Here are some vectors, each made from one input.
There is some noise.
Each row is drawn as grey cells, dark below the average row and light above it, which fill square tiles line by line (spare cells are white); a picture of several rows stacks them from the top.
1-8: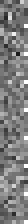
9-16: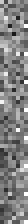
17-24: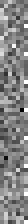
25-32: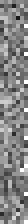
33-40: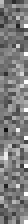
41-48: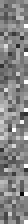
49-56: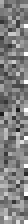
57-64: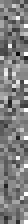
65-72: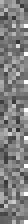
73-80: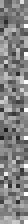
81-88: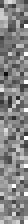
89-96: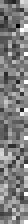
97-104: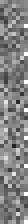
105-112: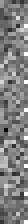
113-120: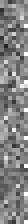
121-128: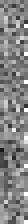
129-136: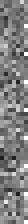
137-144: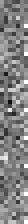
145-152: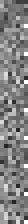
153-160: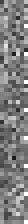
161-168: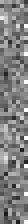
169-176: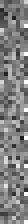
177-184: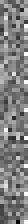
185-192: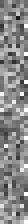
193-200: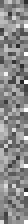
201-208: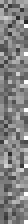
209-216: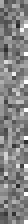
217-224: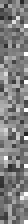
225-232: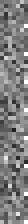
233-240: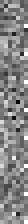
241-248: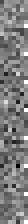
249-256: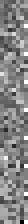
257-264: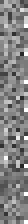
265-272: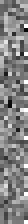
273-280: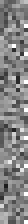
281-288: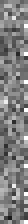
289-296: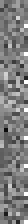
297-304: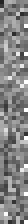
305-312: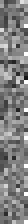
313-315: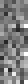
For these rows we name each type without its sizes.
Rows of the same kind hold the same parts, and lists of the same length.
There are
4 kinds of row.
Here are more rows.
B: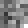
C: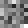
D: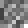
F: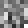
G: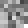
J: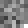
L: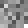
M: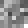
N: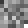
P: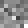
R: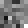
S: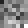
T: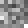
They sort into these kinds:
B, D, J, R
C
F, G, L, N
M, P, S, T

